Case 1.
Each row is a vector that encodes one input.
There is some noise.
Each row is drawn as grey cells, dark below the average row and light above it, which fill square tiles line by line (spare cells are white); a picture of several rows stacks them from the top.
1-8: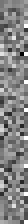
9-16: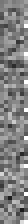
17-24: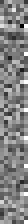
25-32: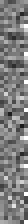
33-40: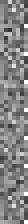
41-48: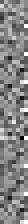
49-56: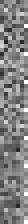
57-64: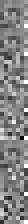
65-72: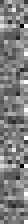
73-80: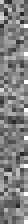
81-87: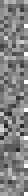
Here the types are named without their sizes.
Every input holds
a point on a line.
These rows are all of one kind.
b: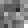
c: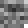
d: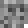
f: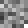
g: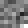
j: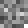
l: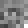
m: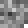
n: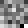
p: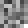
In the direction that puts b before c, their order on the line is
p, g, l, b, c, d, j, f, m, n.
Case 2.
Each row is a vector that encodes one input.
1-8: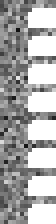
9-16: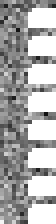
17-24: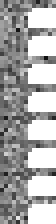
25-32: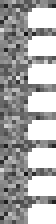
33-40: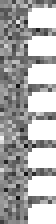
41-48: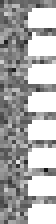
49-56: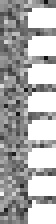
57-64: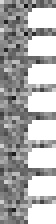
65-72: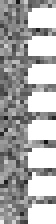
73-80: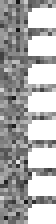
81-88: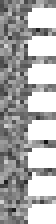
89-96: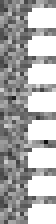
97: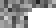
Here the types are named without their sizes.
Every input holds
a label.
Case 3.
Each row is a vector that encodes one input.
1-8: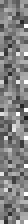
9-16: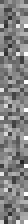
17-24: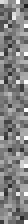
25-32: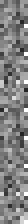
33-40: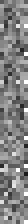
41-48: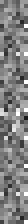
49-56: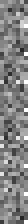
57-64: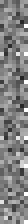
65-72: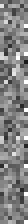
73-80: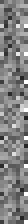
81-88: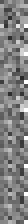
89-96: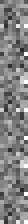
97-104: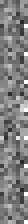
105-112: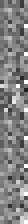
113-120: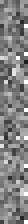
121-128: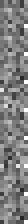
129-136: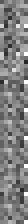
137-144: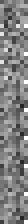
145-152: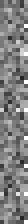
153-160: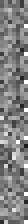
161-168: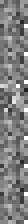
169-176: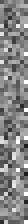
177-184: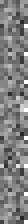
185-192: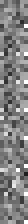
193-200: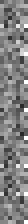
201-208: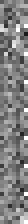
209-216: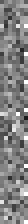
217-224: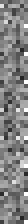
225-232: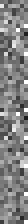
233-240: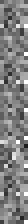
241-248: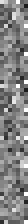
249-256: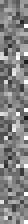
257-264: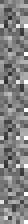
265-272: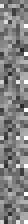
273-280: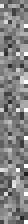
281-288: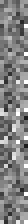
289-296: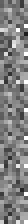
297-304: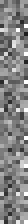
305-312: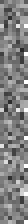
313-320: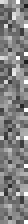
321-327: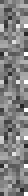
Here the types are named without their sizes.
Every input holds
a point on a line.
